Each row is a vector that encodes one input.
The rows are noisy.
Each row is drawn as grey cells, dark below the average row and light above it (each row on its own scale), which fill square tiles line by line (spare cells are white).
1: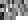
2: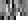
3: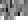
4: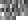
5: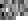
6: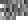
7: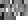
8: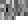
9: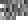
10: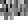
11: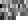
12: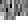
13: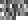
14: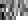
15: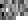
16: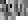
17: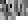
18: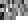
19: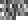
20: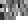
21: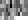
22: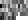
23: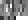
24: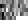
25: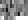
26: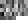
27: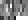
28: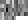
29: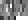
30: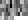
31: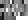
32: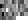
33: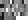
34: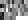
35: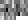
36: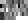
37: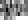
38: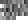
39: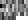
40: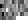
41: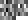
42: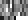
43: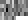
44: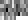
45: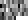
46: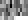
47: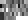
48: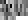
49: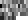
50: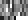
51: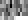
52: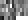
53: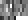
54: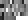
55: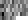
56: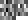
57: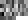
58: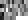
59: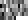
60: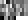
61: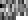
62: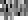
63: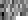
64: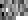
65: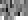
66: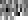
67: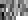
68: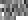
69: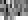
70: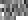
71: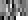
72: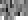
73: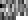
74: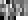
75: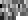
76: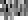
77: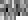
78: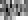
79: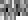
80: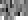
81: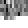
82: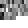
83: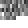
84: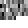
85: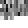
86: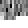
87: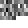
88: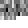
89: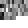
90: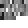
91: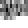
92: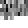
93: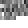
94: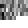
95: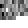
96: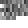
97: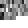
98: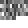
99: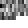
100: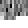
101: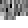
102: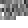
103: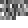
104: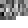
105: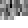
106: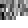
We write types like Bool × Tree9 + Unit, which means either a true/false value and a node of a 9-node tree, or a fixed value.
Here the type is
Bool × (Label10 + Line5).
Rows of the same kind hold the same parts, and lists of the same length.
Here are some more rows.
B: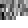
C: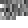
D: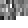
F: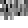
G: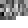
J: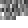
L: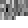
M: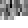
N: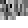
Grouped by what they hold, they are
B, F, G, L, M, N
C, D, J

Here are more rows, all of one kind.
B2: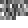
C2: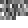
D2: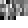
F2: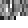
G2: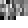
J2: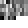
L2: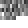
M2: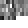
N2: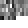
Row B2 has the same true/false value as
C2 and L2.
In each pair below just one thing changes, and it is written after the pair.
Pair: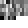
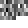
the true/false value
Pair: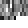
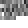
the true/false value
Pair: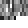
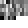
the place on the 5-point line
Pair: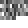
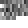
the place on the 5-point line
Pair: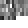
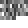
the true/false value
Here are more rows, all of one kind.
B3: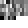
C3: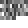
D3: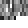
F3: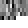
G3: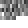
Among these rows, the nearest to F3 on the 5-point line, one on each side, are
C3 and D3.
